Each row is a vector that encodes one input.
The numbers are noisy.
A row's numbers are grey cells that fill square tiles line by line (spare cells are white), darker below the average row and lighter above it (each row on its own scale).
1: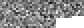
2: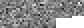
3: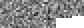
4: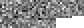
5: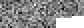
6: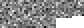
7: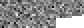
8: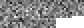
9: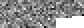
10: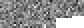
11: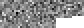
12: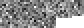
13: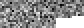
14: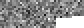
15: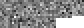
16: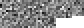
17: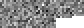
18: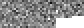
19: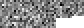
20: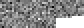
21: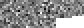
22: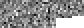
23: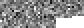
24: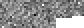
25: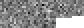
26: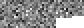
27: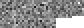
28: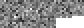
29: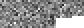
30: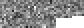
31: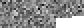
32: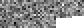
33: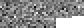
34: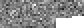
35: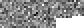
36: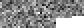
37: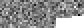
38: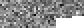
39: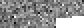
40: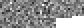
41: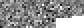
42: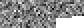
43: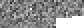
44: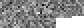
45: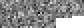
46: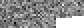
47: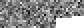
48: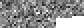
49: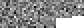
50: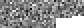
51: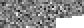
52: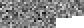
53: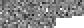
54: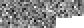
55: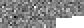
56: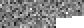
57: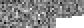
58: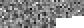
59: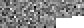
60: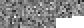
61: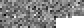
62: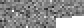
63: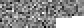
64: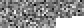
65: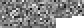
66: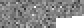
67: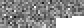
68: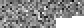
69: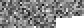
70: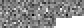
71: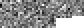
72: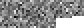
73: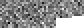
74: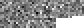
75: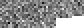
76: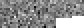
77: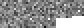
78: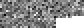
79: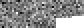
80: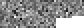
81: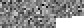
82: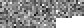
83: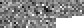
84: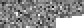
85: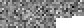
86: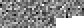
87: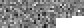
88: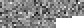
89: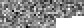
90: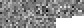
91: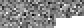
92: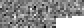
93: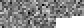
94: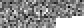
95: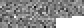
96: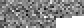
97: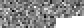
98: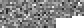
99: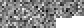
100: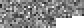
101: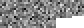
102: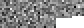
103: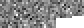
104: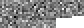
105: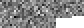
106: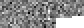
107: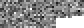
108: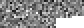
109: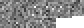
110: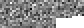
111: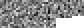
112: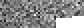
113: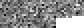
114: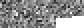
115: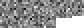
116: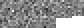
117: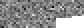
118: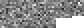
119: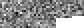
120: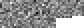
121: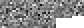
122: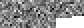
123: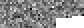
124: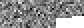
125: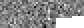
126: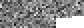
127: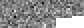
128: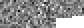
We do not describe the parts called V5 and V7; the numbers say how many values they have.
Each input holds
a value of V5 and a value of V7, together with either a point on a 6-point circle and a true/false value, or a fixed value.
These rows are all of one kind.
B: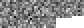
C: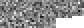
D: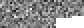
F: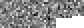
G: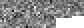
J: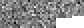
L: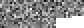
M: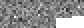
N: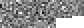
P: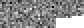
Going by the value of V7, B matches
G, J and P.
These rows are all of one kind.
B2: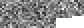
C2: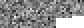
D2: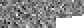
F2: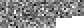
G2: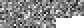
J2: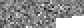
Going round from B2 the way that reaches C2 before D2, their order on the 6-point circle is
B2, G2, F2, C2, D2, J2.
